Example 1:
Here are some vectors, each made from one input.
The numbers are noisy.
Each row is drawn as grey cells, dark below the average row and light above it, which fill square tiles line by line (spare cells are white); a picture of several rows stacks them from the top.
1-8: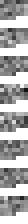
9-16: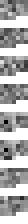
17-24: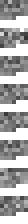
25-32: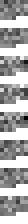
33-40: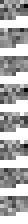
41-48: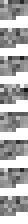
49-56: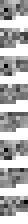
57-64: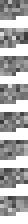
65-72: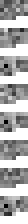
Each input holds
either a point on a 6-point line, or a node of a 9-node tree.
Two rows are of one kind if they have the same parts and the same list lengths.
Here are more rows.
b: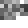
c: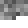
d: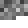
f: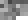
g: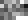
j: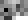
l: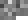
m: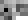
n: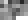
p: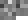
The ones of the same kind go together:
b, g, j, m
c, d, f, l, n, p

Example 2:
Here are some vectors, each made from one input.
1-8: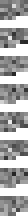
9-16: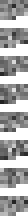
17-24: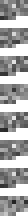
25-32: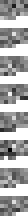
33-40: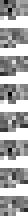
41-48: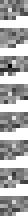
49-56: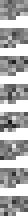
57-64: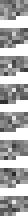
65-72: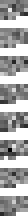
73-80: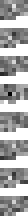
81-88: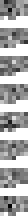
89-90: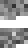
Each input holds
a point on an 11-point line, together with either a fixed value, or a node of a 9-node tree.
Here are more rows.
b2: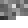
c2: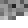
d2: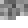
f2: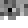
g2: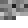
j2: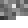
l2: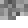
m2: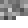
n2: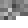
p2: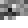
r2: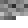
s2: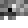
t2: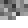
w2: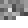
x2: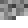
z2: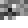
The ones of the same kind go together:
b2, j2, p2, s2, z2
c2, d2, f2, g2, l2, m2, n2, r2, t2, w2, x2

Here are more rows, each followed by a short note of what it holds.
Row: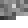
a point on an 11-point line
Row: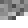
a point on an 11-point line and a node of a 9-node tree
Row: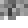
a point on an 11-point line and a node of a 9-node tree
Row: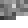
a point on an 11-point line
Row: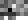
a point on an 11-point line
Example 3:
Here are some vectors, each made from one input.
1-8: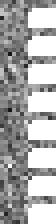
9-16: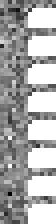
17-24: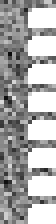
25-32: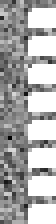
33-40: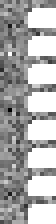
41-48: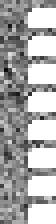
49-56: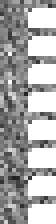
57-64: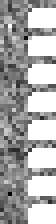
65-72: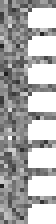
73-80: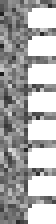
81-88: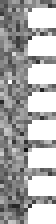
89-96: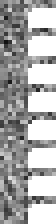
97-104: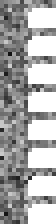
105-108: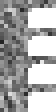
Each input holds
a point on a 14-point circle and a true/false value.
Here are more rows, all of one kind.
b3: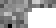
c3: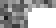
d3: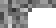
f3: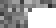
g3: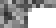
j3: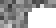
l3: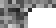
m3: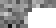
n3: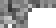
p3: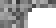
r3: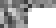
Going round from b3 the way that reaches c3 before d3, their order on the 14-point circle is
b3, f3, c3, r3, g3, j3, n3, d3, l3, p3, m3.
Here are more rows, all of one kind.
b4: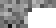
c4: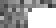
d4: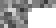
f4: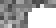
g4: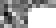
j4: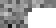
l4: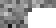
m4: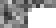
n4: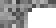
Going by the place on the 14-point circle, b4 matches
j4 and l4.
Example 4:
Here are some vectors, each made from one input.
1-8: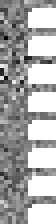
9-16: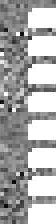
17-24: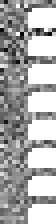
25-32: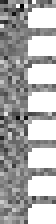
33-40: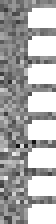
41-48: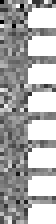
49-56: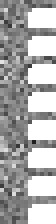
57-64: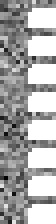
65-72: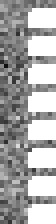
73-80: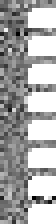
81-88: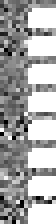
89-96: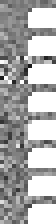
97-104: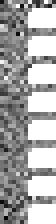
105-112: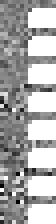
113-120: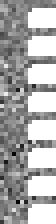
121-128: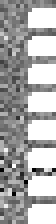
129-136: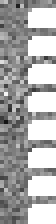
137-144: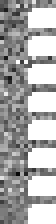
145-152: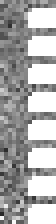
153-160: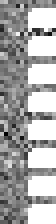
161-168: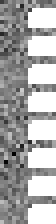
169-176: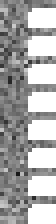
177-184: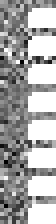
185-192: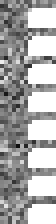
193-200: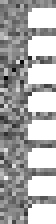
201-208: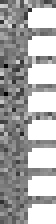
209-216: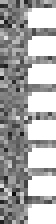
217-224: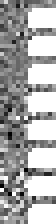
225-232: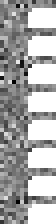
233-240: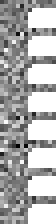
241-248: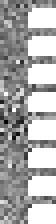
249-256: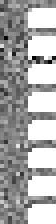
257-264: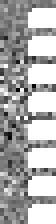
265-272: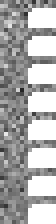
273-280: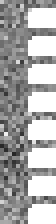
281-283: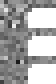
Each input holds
either a fixed value, or one of 7 labels and a true/false value.
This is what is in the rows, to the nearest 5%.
About 5% of them hold a fixed value. The rest hold one of 7 labels and a true/false value.
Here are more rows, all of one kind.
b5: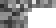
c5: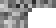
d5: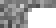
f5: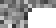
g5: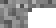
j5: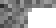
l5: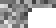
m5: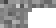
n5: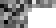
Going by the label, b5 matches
d5, f5 and j5.
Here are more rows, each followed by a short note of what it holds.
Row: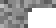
one of 7 labels and a true/false value
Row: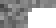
one of 7 labels and a true/false value
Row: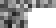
one of 7 labels and a true/false value
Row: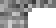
one of 7 labels and a true/false value
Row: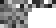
a fixed value
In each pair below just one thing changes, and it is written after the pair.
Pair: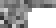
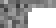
the true/false value
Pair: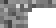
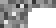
the true/false value
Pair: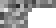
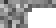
the label
